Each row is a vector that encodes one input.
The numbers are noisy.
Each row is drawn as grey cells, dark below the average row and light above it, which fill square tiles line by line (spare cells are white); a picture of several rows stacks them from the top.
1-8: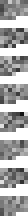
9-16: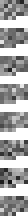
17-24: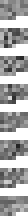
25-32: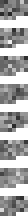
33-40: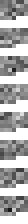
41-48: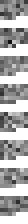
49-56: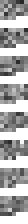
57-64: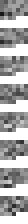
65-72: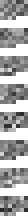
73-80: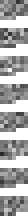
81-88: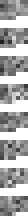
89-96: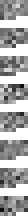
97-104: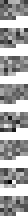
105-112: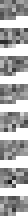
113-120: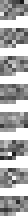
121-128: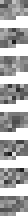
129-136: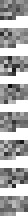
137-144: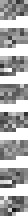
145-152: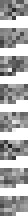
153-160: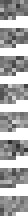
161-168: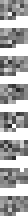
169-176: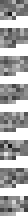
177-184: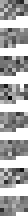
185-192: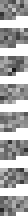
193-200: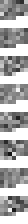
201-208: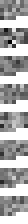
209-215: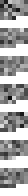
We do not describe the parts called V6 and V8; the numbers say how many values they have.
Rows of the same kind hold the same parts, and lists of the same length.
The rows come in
3 kinds.
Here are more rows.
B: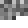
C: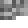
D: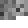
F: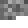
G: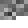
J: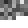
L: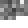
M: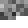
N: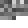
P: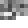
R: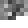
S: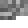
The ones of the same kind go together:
B, L, N, P
C, D, F, J, M, R, S
G

